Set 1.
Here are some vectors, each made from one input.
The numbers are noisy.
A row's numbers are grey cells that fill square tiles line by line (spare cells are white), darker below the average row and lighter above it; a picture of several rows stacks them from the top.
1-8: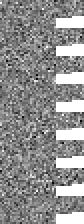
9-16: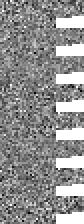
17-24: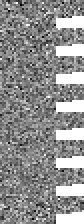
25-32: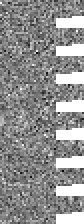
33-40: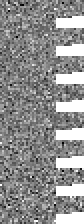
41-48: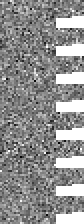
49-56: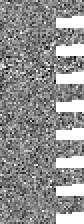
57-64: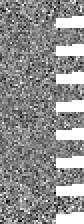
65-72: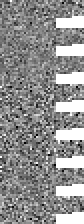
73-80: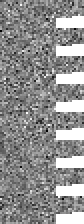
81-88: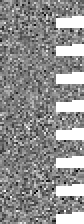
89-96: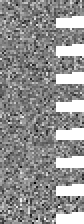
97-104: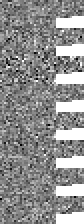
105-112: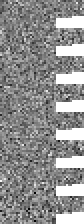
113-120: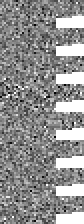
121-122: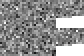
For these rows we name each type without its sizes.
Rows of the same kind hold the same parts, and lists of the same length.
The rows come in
2 kinds.
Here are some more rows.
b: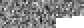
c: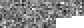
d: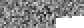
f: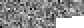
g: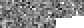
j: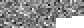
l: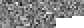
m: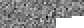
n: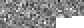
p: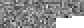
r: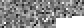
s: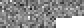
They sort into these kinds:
b, d
c, f, g, j, l, m, n, p, r, s

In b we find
a point on a line.
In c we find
a point on a line and four true/false values.
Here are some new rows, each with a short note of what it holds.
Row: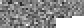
a point on a line and four true/false values
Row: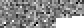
a point on a line and four true/false values
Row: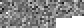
a point on a line
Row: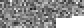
a point on a line
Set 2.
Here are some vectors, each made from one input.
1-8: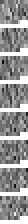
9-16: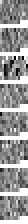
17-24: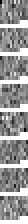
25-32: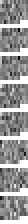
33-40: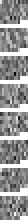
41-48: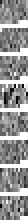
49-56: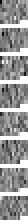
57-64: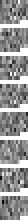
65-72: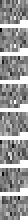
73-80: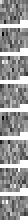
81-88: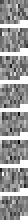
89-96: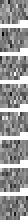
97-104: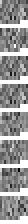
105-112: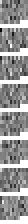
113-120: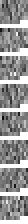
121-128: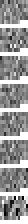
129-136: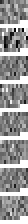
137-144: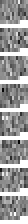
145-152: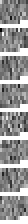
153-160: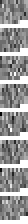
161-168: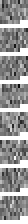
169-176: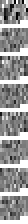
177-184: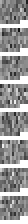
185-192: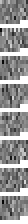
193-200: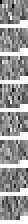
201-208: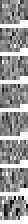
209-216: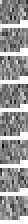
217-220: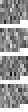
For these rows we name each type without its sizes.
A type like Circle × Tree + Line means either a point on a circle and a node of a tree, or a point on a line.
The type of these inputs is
List(Line).
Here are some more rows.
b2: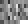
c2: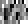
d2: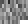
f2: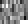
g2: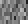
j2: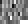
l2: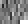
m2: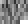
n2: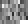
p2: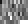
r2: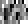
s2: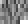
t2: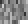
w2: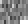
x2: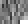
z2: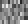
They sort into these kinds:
b2, d2, f2, j2, n2, p2, t2, z2
c2, r2
g2, l2, m2, s2, w2, x2

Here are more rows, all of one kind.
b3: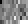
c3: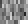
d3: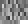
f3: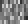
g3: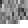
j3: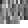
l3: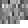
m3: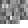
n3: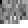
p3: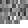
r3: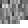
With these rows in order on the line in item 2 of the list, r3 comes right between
f3 and l3.
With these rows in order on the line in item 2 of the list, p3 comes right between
d3 and j3.
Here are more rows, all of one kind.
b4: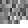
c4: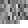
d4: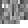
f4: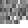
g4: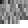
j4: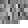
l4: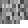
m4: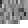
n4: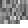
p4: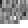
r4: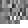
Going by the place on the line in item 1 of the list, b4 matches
f4, n4, p4 and r4.
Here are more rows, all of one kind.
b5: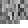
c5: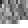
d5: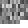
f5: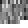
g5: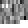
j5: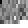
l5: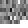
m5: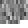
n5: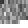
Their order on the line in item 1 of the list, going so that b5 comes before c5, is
f5, g5, d5, b5, m5, c5, n5, j5, l5.
